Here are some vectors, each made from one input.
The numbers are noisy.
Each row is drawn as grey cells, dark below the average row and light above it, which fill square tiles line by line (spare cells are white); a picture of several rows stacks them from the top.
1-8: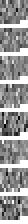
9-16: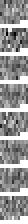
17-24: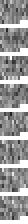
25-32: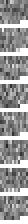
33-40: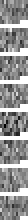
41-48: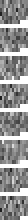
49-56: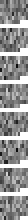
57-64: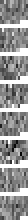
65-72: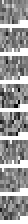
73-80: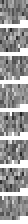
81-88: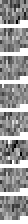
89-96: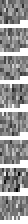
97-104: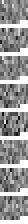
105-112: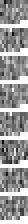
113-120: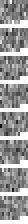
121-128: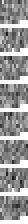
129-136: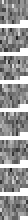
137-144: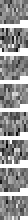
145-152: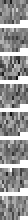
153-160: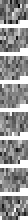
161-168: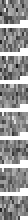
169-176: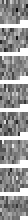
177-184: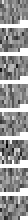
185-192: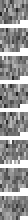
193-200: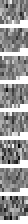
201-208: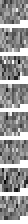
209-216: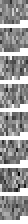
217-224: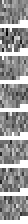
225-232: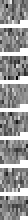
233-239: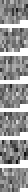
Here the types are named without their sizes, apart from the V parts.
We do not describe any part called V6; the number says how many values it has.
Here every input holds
a point on a line, together with either a point on a circle, or four true/false values and a value of V6.
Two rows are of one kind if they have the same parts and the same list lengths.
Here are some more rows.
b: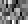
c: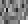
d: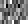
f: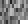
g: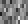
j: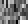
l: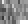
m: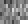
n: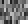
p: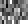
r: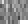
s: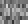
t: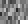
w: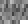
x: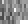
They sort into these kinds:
b, d, j, n, p
c, f, g, l, m, r, s, t, w, x

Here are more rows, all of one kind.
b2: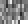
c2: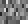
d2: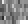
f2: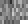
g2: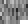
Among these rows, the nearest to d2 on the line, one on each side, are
f2 and g2.
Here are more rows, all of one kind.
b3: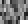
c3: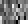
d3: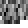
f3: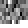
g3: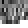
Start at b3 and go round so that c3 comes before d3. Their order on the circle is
b3, f3, g3, c3, d3.
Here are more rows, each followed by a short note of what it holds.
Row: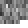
a point on a line, four true/false values and a value of V6
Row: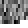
a point on a circle and a point on a line
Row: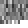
a point on a line, four true/false values and a value of V6
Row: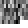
a point on a circle and a point on a line
